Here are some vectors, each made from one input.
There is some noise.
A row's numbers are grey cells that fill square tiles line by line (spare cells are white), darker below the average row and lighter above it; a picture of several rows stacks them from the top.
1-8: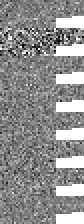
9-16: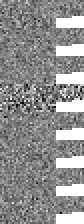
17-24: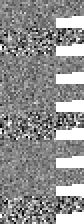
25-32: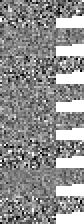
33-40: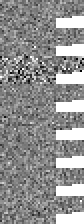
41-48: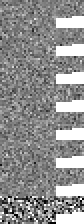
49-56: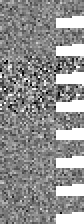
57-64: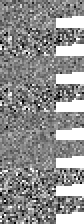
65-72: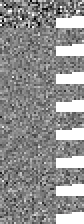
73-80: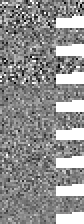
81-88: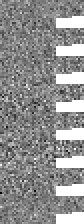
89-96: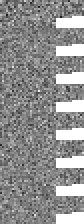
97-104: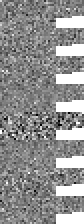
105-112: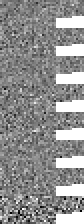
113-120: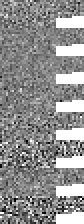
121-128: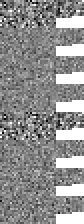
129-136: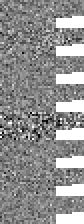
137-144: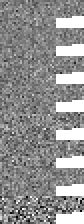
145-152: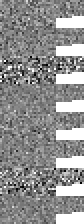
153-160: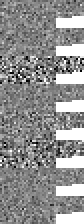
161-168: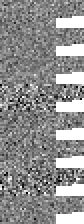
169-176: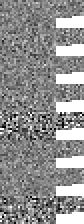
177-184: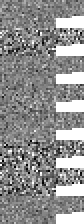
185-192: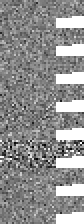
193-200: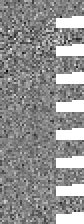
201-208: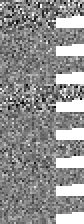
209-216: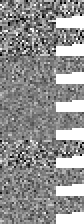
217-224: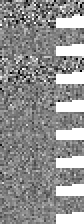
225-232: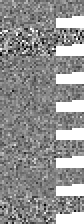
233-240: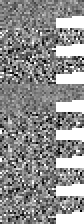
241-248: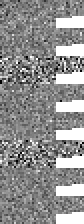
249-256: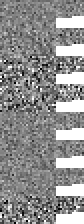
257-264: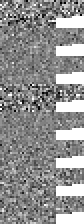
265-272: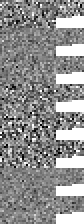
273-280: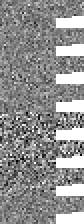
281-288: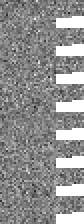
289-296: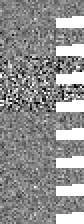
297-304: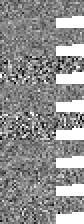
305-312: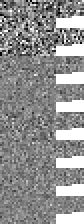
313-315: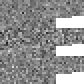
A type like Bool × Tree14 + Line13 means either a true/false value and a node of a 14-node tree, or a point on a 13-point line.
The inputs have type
Bool × Bool × Bool + Tree15 × Tree15 × (Tree15 + Unit) + Unit.
